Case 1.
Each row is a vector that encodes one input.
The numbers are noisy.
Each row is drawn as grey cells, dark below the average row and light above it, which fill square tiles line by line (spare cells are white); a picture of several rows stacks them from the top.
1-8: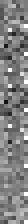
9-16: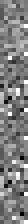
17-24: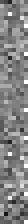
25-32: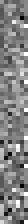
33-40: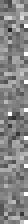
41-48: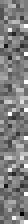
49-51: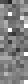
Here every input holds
either a fixed value, or a node of a 9-node tree.
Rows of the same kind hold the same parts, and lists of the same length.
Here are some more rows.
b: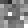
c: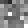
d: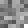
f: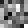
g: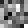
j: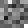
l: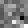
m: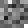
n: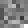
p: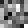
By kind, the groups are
b, c, d, j, l, m, n
f, g, p

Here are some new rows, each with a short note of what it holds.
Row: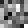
a fixed value
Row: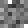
a node of a 9-node tree
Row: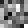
a fixed value
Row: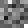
a node of a 9-node tree
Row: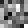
a fixed value
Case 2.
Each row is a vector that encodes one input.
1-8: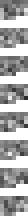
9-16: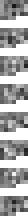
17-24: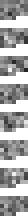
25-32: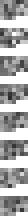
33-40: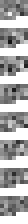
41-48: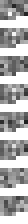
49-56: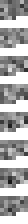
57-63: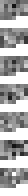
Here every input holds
three true/false values.
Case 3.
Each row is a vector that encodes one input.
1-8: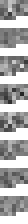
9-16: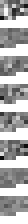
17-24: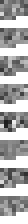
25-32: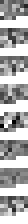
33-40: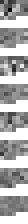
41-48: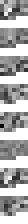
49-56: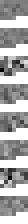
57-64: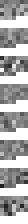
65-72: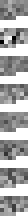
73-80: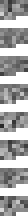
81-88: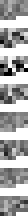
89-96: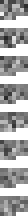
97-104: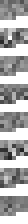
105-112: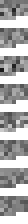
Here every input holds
a point on an 11-point circle.
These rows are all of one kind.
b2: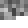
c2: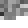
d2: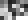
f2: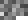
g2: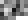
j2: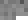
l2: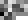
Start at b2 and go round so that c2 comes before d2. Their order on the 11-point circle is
b2, g2, f2, j2, c2, l2, d2.
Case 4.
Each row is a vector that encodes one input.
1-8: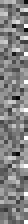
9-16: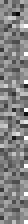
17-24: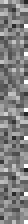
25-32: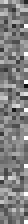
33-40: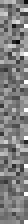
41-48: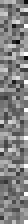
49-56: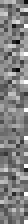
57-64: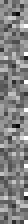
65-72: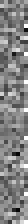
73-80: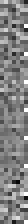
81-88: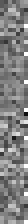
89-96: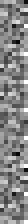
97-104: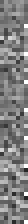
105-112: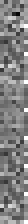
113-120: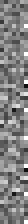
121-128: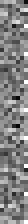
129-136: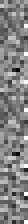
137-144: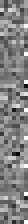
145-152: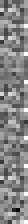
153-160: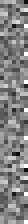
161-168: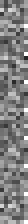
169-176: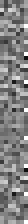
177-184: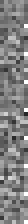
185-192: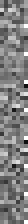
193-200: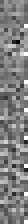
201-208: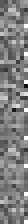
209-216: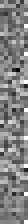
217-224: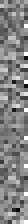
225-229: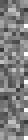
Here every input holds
a node of a 9-node tree.
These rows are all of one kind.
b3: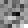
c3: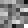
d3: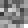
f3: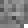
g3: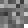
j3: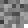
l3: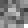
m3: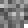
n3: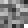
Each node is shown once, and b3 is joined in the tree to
j3.
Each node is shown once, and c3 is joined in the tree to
n3.
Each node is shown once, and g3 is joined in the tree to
m3.
